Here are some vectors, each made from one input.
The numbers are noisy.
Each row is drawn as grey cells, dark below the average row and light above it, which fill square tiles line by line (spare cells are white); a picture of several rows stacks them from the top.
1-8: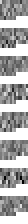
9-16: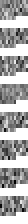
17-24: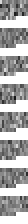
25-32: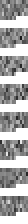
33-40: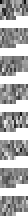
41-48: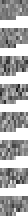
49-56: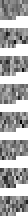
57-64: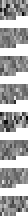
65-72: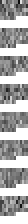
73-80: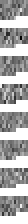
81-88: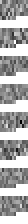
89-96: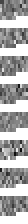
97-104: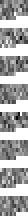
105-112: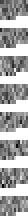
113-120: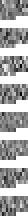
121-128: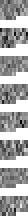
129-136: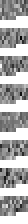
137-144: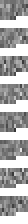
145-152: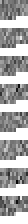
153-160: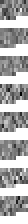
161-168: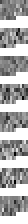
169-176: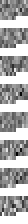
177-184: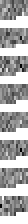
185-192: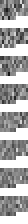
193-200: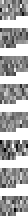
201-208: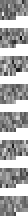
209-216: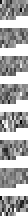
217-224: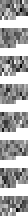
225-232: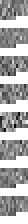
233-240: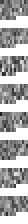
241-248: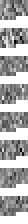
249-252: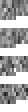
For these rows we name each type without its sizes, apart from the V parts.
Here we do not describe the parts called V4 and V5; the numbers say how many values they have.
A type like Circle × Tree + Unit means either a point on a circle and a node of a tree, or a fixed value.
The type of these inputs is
Bool × (Tree + V5) × V4.
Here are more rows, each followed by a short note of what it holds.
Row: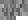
a node of a tree, a true/false value and a value of V4
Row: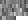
a node of a tree, a true/false value and a value of V4
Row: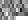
a true/false value, a value of V4 and a value of V5
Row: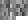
a true/false value, a value of V4 and a value of V5
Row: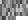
a node of a tree, a true/false value and a value of V4
